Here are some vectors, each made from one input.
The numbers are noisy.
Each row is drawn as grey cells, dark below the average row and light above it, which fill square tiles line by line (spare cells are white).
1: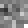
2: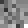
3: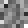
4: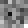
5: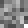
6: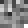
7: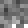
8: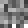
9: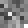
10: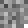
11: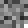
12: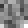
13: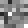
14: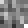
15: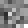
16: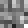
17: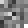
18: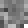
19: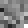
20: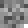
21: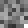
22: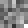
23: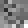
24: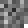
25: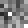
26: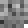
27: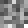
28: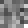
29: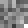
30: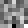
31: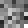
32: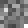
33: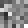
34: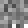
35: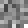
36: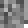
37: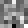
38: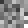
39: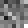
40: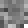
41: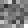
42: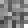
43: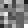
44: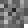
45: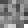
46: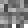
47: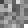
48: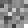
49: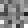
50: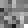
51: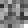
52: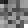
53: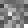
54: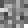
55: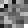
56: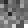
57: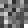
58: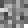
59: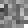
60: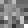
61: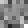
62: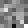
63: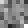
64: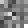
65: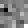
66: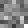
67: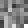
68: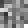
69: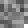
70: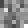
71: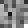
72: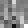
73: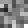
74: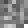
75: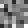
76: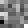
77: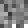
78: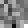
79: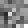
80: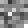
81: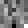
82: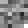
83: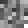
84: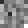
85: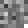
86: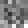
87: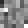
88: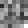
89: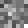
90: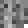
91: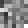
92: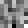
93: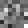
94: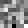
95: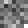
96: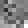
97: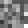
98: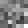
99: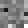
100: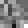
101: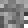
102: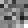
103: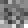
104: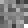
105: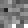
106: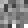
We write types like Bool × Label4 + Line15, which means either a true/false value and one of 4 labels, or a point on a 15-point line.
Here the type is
Label9 × (Line7 + Line9).
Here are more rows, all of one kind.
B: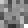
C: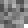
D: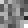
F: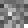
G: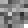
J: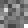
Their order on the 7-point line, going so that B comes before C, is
B, D, C, J, G, F.
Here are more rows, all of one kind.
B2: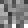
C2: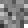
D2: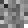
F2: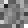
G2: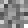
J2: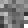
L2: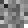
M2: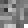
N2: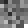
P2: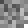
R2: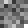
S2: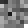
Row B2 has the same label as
D2, L2 and P2.
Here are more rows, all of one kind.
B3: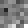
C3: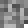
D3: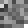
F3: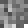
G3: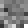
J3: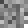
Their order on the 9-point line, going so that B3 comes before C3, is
F3, G3, B3, C3, J3, D3.
